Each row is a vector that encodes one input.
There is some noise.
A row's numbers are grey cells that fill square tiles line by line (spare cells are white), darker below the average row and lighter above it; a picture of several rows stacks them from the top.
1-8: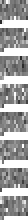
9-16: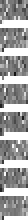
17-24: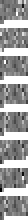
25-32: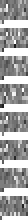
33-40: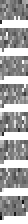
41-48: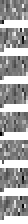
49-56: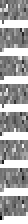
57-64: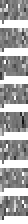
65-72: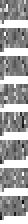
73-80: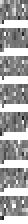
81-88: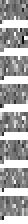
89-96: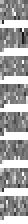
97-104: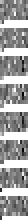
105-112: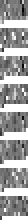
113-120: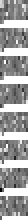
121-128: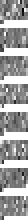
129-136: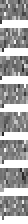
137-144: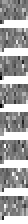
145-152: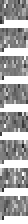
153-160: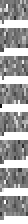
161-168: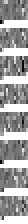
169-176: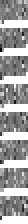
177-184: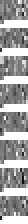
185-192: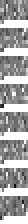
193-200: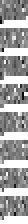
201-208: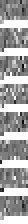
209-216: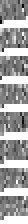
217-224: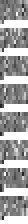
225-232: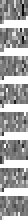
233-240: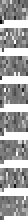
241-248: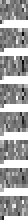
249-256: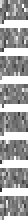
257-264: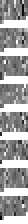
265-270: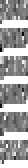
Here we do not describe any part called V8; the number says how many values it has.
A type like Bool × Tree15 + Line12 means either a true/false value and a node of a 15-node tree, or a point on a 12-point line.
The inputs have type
(Bool × Bool × Bool × Bool + Label6) × V8.
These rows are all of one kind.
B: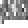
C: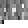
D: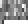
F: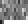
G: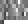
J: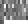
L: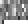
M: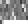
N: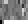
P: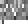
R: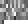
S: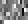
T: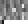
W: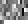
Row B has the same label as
F, J and P.
